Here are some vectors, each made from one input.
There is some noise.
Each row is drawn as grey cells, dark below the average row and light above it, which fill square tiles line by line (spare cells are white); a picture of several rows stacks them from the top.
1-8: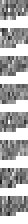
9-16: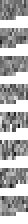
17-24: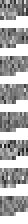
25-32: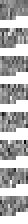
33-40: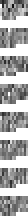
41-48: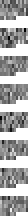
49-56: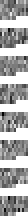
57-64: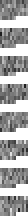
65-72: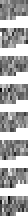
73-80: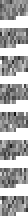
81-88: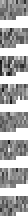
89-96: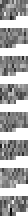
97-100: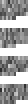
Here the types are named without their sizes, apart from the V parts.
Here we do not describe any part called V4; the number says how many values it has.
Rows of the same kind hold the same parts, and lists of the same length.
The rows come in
3 kinds.
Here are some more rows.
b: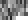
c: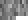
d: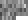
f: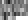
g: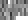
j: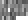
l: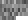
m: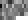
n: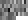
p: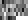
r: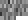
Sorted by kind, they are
b, c, f, g, j, m
d, l, n, r
p

